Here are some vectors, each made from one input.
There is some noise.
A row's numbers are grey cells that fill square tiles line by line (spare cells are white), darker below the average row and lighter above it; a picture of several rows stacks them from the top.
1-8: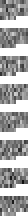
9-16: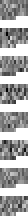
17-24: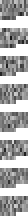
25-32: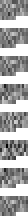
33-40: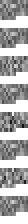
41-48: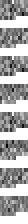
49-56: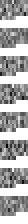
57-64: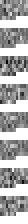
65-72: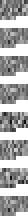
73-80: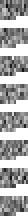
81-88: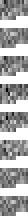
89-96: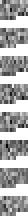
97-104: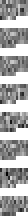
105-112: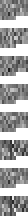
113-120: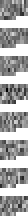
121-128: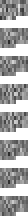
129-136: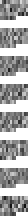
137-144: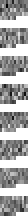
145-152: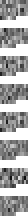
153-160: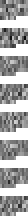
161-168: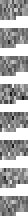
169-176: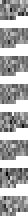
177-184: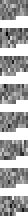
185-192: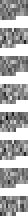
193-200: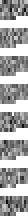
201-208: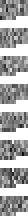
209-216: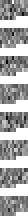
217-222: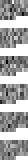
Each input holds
either a point on a 4-point line, or four true/false values, or a list of up to two points on a 6-point line.
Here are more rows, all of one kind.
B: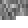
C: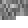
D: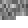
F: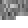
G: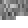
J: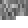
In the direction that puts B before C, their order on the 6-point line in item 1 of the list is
F, G, J, B, C, D.
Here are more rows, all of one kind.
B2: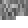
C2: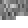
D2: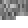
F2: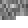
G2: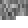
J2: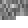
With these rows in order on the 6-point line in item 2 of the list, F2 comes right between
C2 and G2.
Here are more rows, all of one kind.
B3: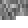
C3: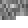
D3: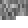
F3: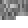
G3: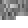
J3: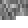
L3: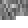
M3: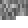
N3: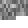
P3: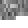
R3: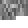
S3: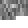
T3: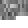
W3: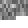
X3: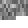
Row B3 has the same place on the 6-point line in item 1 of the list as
J3, L3, R3 and S3.
